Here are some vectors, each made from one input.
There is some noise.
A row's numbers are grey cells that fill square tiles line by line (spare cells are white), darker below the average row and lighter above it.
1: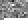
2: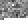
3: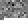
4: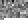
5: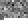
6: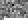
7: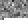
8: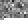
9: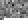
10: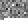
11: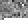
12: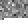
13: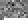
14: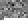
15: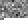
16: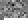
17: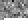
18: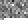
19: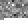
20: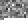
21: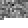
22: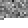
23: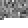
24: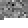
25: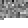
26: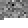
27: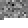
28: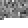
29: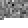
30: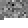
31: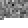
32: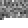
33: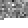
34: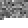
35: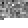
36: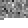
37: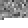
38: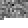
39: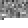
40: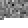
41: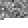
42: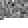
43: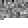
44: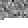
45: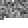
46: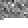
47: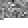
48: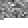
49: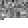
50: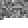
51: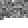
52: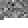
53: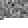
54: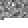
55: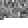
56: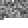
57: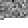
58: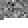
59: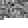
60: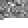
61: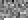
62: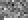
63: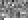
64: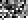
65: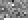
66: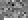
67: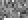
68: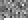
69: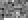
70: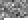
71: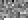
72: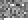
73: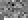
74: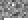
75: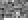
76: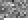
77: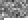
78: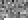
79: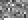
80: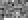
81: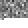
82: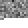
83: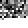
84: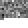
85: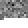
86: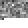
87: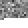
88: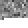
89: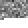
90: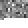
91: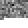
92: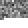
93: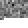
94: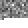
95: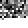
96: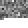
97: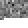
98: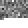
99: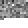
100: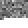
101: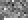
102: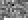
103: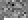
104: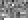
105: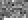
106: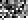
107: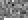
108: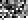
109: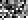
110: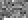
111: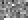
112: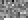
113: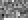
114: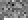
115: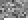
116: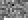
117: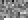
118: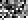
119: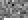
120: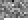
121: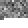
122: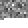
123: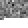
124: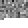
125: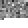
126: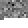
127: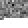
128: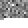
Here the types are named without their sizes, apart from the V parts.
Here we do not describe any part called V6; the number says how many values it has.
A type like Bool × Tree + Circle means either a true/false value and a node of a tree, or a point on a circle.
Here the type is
List(Bool × V6).
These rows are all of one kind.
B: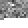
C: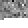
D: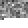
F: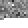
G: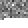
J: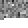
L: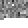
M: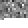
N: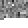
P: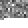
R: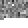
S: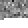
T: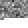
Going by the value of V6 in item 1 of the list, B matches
F and T.
